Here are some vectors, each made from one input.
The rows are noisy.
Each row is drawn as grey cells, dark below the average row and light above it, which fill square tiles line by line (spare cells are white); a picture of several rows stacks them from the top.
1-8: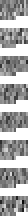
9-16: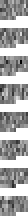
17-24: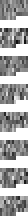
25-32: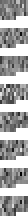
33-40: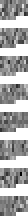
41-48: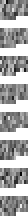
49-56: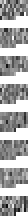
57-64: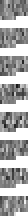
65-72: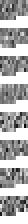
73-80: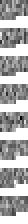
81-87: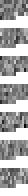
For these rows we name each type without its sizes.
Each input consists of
a point on each of two lines, together with either a point on a line, or four true/false values.
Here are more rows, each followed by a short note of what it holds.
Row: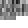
a point on each of three lines
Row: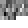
a point on each of three lines
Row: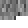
a point on each of two lines and four true/false values
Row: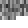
a point on each of three lines
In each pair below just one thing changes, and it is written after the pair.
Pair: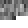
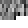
one of the four true/false values
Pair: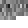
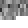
one of the four true/false values
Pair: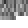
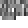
one of the four true/false values
